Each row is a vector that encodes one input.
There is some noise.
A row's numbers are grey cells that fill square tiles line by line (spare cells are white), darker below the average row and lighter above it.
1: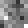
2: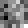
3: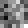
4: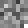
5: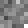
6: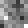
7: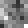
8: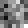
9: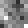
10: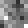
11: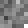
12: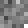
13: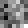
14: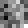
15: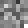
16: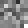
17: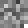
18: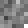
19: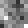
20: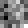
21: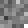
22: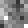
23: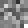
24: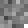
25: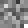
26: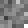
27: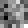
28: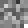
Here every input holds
a point on a 4-point line.
